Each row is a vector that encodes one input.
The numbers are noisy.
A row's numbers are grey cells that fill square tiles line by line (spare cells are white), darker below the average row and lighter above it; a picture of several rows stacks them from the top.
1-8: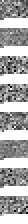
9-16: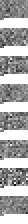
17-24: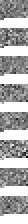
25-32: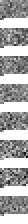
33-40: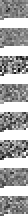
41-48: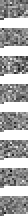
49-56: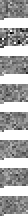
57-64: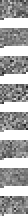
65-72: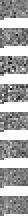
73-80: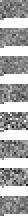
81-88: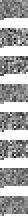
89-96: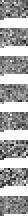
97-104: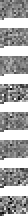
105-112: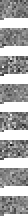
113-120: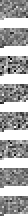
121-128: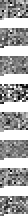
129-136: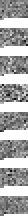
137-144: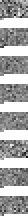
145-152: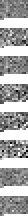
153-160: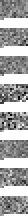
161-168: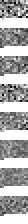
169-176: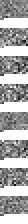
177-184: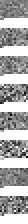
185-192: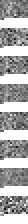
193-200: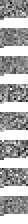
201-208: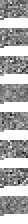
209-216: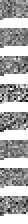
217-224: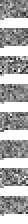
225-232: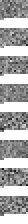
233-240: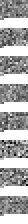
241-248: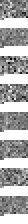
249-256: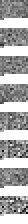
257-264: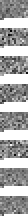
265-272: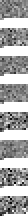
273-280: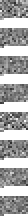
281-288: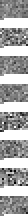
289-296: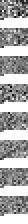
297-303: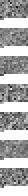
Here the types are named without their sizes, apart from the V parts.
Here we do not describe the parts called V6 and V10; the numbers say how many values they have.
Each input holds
either a point on a circle, or a label, a true/false value and a value of V10, or a value of V6.
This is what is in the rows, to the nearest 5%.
About 40% of them hold a point on a circle. About 40% of them hold a label, a true/false value and a value of V10. The rest hold a value of V6.
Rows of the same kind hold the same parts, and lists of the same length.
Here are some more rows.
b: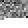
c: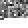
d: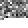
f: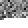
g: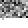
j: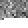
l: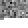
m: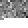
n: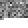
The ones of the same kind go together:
b, g, l
c, d, f
j, m, n

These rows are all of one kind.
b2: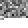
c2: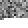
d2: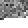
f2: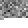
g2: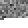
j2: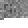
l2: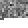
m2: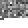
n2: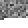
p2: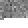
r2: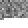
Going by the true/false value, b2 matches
d2, f2, j2 and p2.
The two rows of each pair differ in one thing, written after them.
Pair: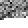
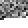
the true/false value
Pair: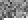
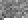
the value of V10
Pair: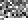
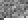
the value of V10
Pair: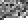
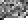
the value of V10
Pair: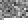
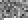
the true/false value
